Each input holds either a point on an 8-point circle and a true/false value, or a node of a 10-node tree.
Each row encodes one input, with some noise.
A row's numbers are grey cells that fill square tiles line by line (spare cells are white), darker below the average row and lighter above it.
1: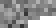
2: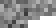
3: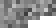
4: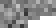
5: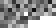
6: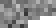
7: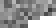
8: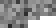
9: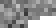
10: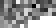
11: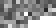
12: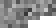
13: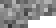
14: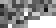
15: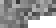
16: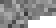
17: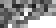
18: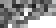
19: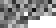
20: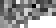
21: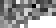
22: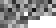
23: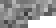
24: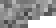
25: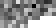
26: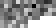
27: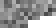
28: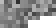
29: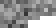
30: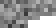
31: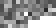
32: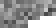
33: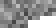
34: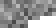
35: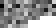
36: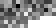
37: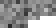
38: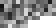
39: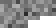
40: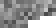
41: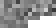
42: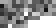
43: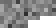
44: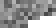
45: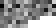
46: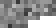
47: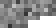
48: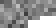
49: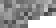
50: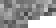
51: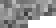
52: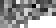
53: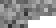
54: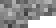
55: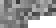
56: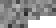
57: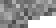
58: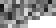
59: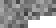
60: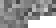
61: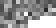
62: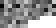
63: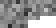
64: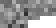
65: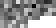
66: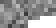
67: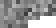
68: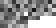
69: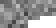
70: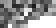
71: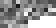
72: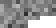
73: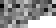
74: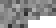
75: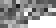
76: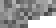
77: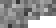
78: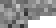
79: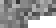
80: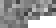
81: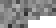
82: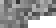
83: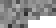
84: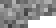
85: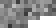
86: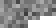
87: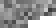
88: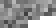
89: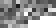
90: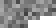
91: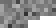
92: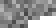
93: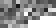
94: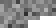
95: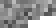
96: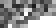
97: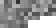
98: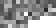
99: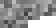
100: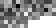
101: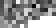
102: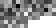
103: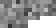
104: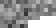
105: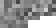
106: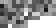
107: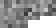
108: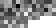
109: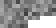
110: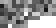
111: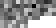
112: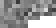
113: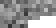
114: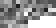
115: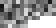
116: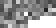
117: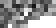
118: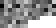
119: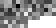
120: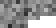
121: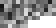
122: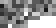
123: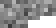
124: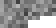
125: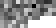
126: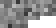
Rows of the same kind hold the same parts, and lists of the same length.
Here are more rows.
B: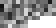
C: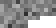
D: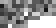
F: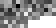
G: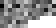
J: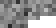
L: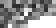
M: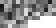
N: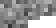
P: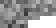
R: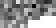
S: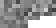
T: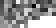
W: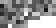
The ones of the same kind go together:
B, D, F, G, L, M, R, T, W
C, J, N, P, S

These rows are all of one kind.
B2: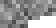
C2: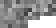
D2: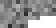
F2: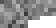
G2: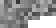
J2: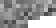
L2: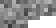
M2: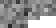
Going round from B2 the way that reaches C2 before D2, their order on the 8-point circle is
B2, G2, J2, C2, L2, M2, D2, F2.
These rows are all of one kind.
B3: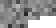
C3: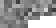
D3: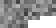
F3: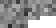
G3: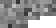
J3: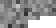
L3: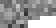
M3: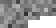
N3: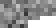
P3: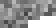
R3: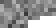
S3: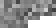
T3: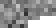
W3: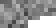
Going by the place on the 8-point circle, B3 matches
J3, L3, N3 and T3.
